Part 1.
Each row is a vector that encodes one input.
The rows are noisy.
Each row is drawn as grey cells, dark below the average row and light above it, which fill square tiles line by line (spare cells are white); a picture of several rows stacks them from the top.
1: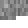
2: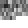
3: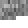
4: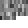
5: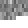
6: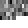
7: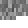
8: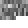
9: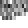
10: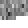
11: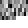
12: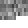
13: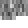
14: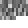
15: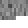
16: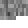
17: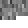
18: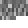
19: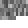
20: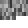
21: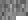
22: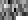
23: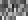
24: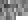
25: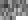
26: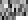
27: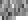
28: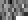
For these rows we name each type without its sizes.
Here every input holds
a label.
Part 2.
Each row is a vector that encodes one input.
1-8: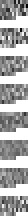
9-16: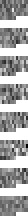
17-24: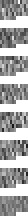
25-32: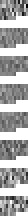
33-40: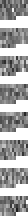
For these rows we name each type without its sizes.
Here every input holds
a point on a line.
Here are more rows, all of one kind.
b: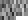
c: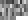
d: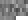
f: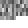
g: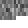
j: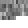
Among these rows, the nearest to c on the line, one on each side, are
b and f.
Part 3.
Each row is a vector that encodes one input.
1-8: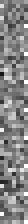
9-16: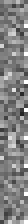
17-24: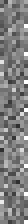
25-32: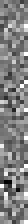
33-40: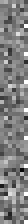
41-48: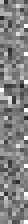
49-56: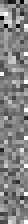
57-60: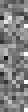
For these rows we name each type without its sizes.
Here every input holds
a label.
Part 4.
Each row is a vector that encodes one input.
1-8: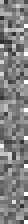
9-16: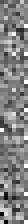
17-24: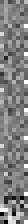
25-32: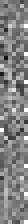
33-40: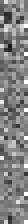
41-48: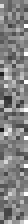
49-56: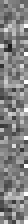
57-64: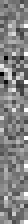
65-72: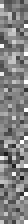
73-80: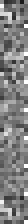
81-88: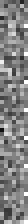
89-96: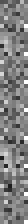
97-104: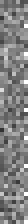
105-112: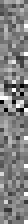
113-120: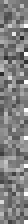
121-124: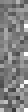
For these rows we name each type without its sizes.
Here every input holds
a label.
